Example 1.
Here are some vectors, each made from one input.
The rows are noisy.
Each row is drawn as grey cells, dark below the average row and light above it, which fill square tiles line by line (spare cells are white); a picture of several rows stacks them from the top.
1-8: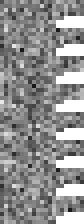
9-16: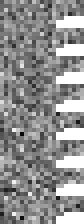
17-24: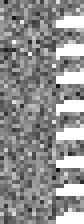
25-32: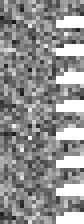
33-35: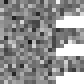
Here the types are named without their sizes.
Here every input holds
three true/false values.
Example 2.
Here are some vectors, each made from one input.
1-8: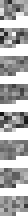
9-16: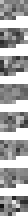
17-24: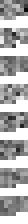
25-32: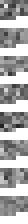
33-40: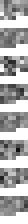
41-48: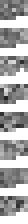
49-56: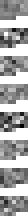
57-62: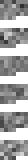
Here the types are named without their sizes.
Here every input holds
a point on a line.
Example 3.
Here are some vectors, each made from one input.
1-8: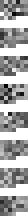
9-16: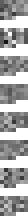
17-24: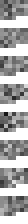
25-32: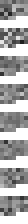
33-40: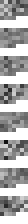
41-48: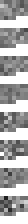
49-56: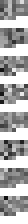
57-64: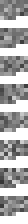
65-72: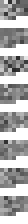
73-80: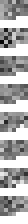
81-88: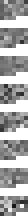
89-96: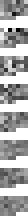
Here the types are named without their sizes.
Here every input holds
a point on each of two lines.
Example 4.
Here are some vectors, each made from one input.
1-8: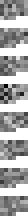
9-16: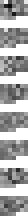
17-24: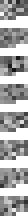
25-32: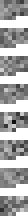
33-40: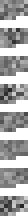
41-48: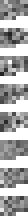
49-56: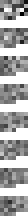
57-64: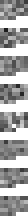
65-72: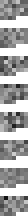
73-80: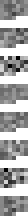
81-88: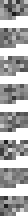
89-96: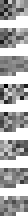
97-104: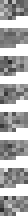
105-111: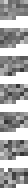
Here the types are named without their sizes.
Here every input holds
a point on a line.
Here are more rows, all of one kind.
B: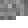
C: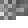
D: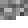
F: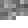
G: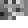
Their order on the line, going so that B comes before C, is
D, B, C, F, G.
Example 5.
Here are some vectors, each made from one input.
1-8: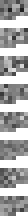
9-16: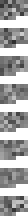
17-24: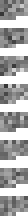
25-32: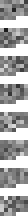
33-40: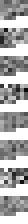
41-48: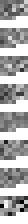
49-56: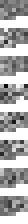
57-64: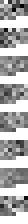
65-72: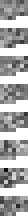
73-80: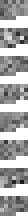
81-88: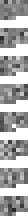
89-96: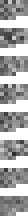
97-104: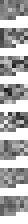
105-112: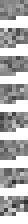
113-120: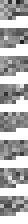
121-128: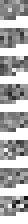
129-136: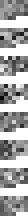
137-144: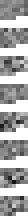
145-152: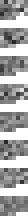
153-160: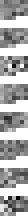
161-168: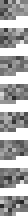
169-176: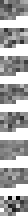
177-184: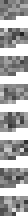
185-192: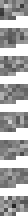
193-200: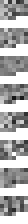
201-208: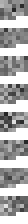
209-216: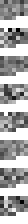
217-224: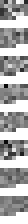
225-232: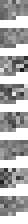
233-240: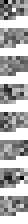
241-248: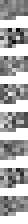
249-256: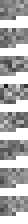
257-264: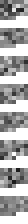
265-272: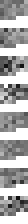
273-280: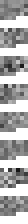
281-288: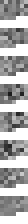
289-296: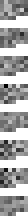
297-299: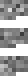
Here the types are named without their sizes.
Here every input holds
a point on a line.
